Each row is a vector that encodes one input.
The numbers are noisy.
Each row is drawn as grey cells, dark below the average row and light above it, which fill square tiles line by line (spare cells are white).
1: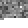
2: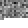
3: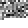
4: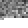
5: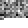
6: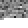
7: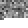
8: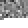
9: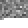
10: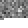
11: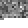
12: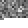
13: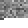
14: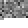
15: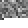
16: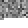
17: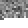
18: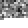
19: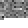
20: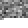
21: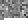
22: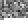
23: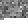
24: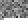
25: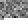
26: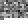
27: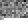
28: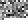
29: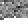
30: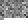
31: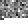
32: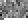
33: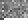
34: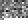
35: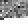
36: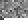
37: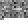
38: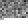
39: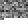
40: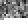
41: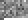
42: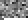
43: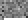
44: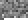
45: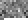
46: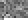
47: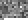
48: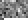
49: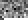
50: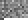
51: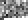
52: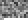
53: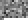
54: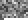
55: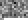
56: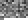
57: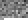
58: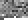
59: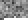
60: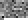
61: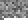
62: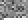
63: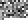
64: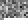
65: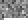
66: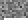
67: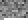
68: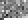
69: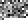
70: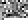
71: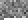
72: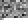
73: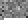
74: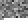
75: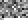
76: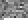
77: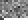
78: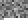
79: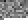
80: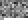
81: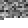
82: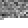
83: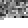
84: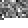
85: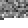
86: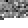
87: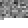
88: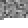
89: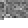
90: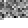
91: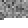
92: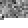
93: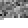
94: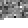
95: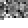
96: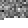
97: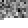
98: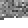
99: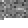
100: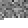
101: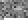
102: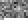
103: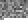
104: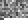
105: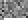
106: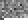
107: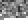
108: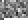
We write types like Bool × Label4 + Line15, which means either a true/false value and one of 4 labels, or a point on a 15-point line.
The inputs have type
List2(Circle6).
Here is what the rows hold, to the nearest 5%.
All of them are lists of up to two points on a 6-point circle: about 5% are empty, 45% hold one and 50% two.
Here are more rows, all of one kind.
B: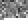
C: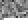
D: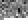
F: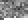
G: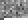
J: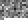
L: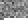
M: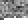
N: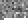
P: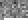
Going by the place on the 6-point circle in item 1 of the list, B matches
C and D.
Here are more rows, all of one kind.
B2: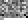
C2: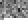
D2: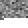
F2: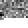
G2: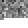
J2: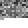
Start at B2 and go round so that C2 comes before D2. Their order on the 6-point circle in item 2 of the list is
B2, J2, G2, F2, C2, D2.
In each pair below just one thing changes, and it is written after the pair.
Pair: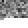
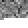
the place on the 6-point circle in item 2 of the list
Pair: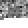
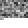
the place on the 6-point circle in item 1 of the list
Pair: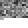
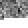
the place on the 6-point circle in item 2 of the list
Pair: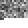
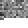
the place on the 6-point circle in item 2 of the list
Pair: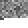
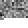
the place on the 6-point circle in item 1 of the list
